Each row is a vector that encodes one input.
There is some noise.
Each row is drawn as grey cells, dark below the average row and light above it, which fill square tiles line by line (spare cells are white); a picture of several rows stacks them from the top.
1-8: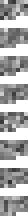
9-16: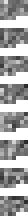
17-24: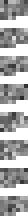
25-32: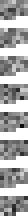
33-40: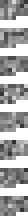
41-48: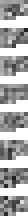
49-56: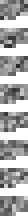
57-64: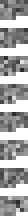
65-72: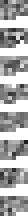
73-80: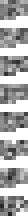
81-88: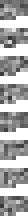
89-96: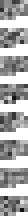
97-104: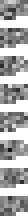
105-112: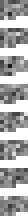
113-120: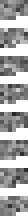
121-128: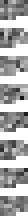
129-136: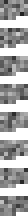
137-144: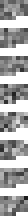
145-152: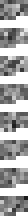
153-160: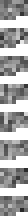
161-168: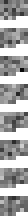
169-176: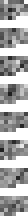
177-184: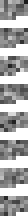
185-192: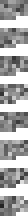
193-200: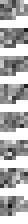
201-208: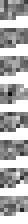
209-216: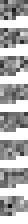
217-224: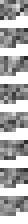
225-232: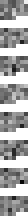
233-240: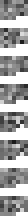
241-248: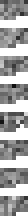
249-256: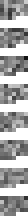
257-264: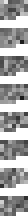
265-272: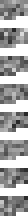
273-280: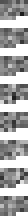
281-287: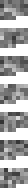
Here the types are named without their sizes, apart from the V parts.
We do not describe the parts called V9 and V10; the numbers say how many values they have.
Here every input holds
a true/false value and a value of V10, together with either a point on a line, or a value of V9.
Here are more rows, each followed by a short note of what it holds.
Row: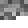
a true/false value, a value of V9 and a value of V10
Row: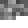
a point on a line, a true/false value and a value of V10
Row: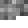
a point on a line, a true/false value and a value of V10
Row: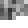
a true/false value, a value of V9 and a value of V10
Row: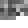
a true/false value, a value of V9 and a value of V10
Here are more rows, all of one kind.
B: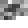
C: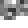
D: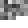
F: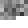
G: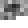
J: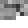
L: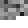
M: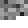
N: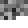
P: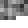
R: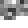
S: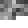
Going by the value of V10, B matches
C and R.
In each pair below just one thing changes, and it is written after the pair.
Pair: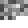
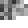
the true/false value
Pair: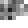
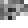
the true/false value
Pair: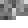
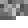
the true/false value
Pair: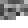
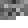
the value of V9
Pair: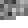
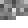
the value of V9
